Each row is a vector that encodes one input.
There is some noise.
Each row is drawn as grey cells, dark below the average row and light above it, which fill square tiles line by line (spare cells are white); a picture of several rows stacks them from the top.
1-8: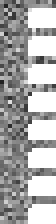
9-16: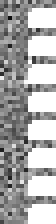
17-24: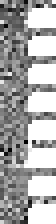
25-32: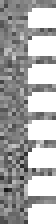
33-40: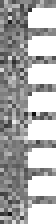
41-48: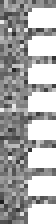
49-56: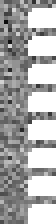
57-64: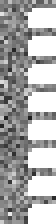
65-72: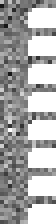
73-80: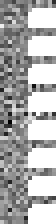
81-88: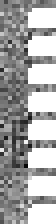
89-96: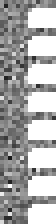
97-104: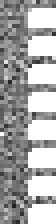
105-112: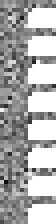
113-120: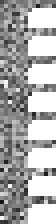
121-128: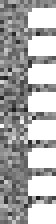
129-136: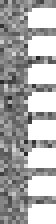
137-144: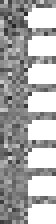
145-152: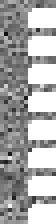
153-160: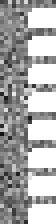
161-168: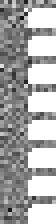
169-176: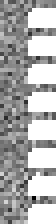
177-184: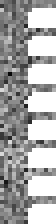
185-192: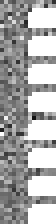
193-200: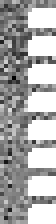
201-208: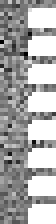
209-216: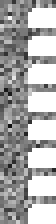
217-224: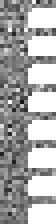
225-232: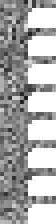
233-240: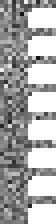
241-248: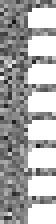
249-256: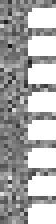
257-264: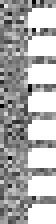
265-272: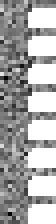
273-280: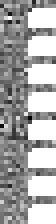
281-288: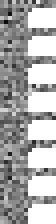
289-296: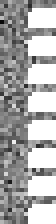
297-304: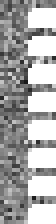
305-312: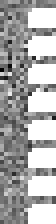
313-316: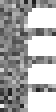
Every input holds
either a point on a 13-point circle and one of 5 labels, or a point on a 17-point circle.
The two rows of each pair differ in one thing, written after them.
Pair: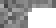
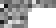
the place on the 13-point circle
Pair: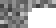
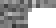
the label
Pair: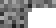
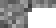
the label
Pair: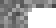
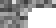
the label
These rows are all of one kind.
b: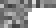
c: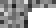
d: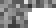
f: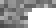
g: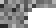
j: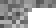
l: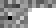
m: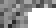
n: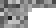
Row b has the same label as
c, l and n.
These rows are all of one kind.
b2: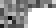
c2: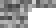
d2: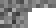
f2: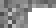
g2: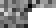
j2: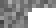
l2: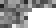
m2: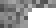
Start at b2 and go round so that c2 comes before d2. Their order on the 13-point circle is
b2, c2, l2, j2, d2, f2, m2, g2.
